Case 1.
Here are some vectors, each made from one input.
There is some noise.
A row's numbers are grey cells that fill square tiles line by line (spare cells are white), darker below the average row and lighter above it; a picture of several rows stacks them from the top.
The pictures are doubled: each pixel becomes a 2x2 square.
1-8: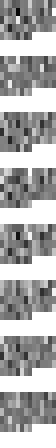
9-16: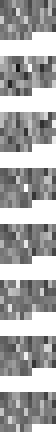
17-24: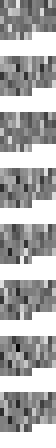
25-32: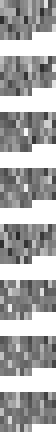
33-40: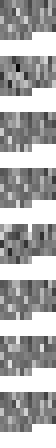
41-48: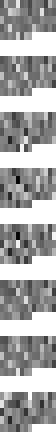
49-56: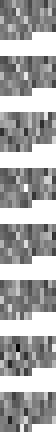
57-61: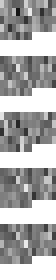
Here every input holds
either one of 9 labels, or a point on a 6-point line.
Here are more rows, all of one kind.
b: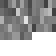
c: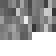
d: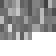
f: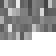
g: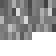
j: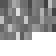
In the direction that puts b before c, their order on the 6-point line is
f, d, j, g, b, c.
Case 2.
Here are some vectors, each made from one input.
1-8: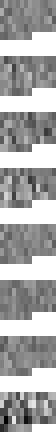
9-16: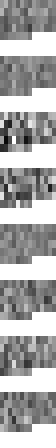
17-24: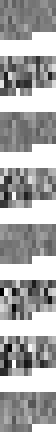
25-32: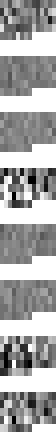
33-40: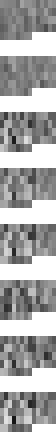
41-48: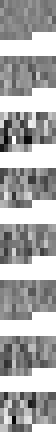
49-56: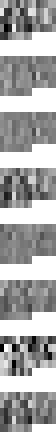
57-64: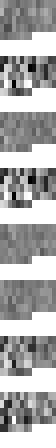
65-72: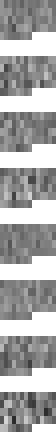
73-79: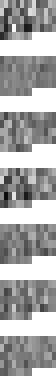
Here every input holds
either a fixed value, or one of 8 labels and a true/false value.
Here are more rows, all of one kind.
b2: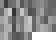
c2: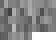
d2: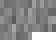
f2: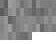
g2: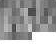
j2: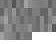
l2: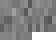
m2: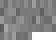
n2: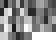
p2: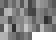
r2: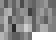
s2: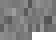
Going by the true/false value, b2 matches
g2 and r2.
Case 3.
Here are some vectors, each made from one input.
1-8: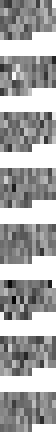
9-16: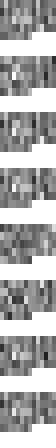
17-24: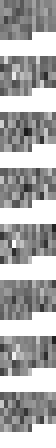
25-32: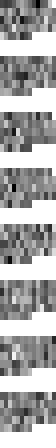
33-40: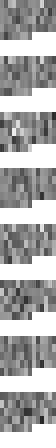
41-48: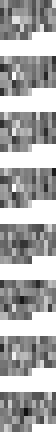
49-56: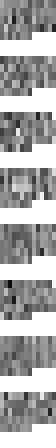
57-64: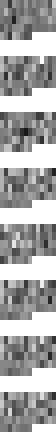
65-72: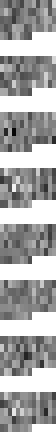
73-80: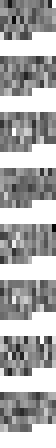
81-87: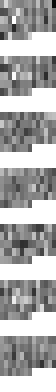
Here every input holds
a point on a 7-point line, together with either a fixed value, or a node of a 9-node tree.
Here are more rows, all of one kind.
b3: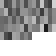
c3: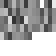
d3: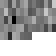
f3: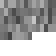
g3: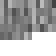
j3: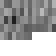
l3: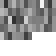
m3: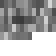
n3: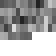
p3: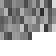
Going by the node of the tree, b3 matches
f3 and p3.
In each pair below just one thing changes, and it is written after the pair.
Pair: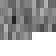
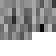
the place on the 7-point line
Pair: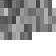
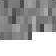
the place on the 7-point line
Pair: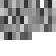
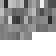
the place on the 7-point line
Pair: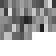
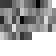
the place on the 7-point line
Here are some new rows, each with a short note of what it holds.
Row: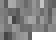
a point on a 7-point line and a node of a 9-node tree
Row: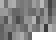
a point on a 7-point line and a node of a 9-node tree
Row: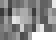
a point on a 7-point line
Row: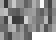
a point on a 7-point line and a node of a 9-node tree
